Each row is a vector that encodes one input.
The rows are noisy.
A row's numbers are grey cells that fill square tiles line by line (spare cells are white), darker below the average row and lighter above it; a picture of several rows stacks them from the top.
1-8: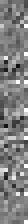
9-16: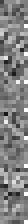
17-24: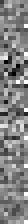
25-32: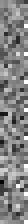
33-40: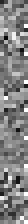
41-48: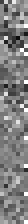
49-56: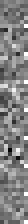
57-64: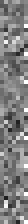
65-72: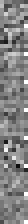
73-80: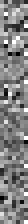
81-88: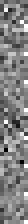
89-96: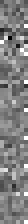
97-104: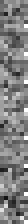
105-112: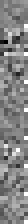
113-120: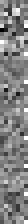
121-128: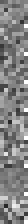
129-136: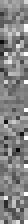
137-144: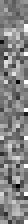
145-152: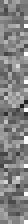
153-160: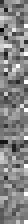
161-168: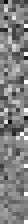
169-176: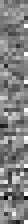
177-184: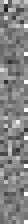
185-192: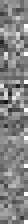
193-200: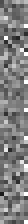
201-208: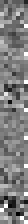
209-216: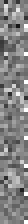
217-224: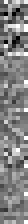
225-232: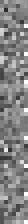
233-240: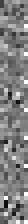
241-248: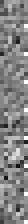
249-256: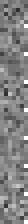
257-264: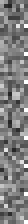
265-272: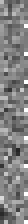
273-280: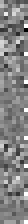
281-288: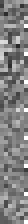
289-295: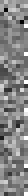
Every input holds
a list of up to two items, each a point on a 9-point line and a true/false value.
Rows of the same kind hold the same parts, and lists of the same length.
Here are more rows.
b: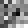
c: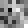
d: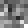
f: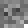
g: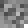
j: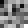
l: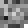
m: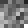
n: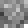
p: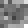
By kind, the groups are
b, c
d, l, n, p
f, g, j, m

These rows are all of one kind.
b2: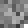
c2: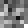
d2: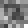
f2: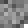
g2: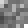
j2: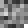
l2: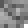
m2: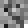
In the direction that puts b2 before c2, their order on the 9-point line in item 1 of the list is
m2, f2, b2, j2, l2, c2, g2, d2.
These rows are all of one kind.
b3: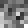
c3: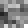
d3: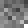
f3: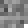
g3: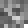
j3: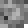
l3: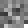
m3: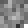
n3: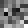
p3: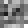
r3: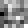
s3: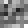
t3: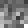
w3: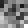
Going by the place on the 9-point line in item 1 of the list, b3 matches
j3, l3, m3 and w3.
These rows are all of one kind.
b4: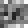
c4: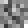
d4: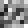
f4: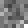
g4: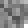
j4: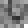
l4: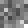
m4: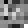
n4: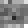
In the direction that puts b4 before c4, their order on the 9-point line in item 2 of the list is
b4, m4, f4, l4, c4, n4, j4, d4, g4.
